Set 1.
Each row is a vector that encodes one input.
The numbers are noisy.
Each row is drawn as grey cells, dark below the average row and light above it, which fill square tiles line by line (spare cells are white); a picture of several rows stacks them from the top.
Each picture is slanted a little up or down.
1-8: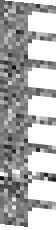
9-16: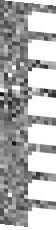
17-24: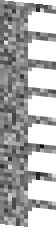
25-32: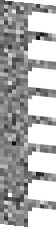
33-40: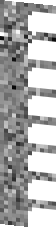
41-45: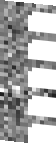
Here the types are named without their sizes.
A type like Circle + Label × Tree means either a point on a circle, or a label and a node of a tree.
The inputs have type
List(Line).
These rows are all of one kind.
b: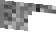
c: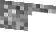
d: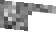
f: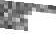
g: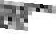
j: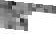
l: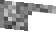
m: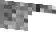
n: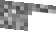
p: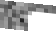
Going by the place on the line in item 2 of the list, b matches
f, j and m.
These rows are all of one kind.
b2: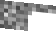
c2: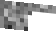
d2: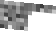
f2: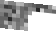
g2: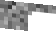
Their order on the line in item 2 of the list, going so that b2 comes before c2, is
d2, b2, g2, f2, c2.
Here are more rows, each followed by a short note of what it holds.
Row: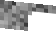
a list of two items
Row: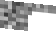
a list of one item
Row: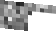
a list of one item
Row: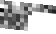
the empty list
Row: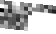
the empty list
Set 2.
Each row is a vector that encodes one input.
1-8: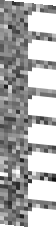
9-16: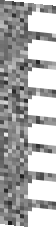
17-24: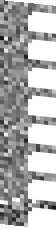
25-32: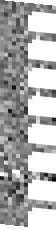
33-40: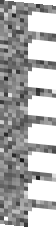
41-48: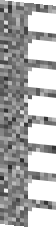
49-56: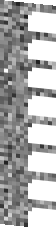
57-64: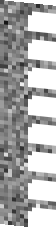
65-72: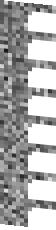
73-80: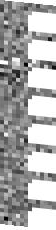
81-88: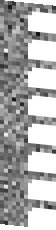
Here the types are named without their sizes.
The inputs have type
List(Line).
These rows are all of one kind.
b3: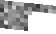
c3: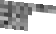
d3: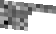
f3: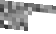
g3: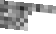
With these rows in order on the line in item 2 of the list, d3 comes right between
b3 and f3.
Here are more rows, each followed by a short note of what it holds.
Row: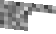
a list of one item
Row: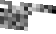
the empty list
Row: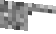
a list of one item
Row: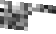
the empty list
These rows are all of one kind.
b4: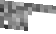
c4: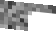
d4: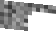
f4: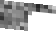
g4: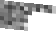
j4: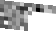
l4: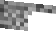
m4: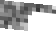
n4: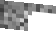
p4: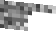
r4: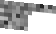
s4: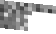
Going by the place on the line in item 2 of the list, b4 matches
d4, j4, n4 and s4.
